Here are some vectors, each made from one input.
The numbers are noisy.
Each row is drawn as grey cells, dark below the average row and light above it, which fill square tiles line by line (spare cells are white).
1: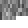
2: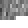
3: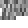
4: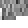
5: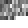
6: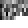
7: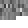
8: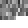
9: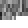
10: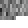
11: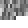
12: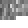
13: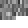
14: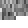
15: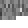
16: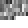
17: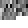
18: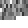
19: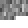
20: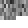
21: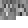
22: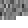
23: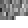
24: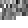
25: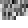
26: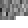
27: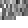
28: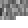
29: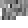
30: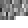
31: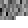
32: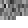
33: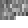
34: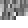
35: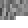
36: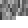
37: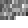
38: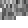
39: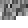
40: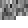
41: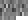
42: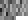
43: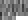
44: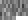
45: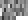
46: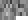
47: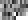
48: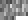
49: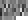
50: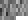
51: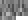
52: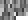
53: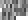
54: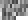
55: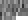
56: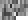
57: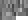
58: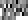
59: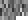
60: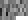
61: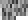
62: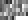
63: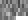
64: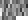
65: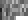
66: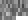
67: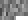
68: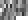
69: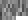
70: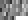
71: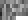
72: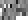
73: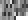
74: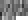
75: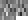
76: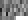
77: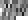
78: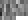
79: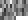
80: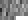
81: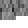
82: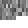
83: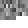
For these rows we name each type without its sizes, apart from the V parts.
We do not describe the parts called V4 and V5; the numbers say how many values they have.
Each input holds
either a point on each of two lines, or a true/false value, a value of V4 and a value of V5.
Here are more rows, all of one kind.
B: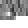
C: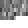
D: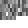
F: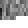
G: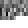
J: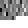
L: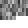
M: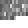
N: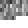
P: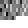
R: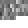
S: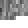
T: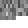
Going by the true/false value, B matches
D, L and T.
